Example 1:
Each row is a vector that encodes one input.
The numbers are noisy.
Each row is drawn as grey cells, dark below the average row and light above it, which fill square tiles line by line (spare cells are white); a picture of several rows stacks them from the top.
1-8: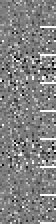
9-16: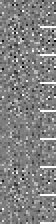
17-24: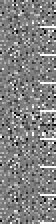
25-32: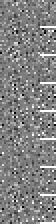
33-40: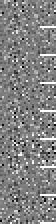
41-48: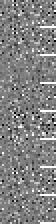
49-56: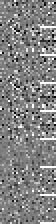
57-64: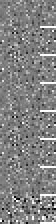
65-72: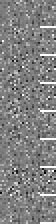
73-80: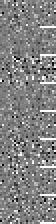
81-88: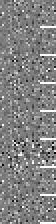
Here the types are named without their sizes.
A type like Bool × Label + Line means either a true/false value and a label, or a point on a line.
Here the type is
Line.
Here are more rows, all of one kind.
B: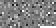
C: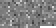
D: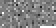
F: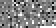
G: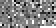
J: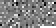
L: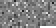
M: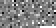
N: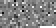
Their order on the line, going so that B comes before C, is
J, B, D, C, L, N, M, F, G.
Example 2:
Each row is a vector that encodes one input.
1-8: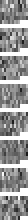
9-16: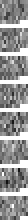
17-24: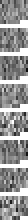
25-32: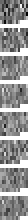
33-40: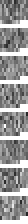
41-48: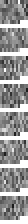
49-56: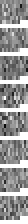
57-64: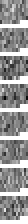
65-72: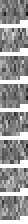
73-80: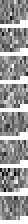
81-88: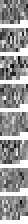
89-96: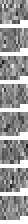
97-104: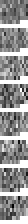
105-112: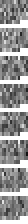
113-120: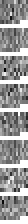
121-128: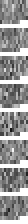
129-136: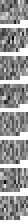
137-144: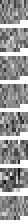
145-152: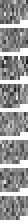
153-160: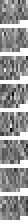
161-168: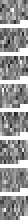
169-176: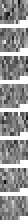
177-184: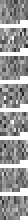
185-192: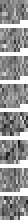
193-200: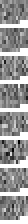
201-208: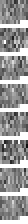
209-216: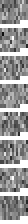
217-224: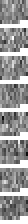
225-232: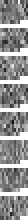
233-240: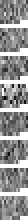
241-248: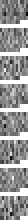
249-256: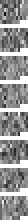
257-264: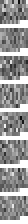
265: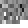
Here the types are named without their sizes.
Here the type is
Line.
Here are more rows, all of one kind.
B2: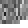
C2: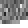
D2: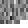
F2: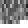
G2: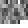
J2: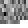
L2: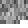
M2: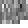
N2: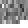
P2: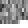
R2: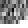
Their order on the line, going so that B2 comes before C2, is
D2, R2, N2, M2, P2, J2, L2, B2, C2, F2, G2.
